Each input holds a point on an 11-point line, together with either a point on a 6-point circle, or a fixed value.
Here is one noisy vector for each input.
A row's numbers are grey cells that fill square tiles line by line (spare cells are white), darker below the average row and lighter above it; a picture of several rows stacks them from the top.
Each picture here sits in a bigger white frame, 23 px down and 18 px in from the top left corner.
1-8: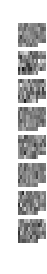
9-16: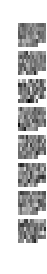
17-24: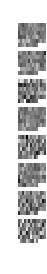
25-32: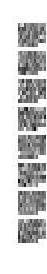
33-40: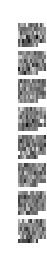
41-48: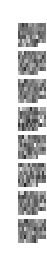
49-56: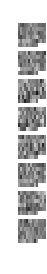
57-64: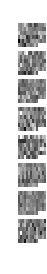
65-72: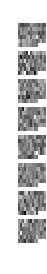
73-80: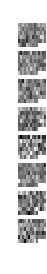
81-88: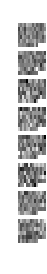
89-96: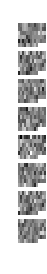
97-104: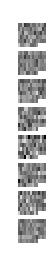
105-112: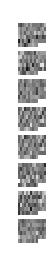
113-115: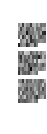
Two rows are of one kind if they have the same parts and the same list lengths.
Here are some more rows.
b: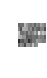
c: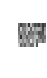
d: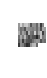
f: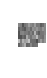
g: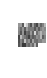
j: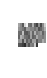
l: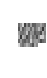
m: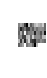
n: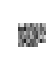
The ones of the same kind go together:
b, d, g, j
c, f, l, m, n

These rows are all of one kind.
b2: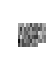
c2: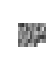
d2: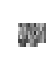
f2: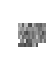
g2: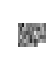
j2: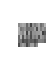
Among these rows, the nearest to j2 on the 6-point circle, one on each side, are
c2 and f2.
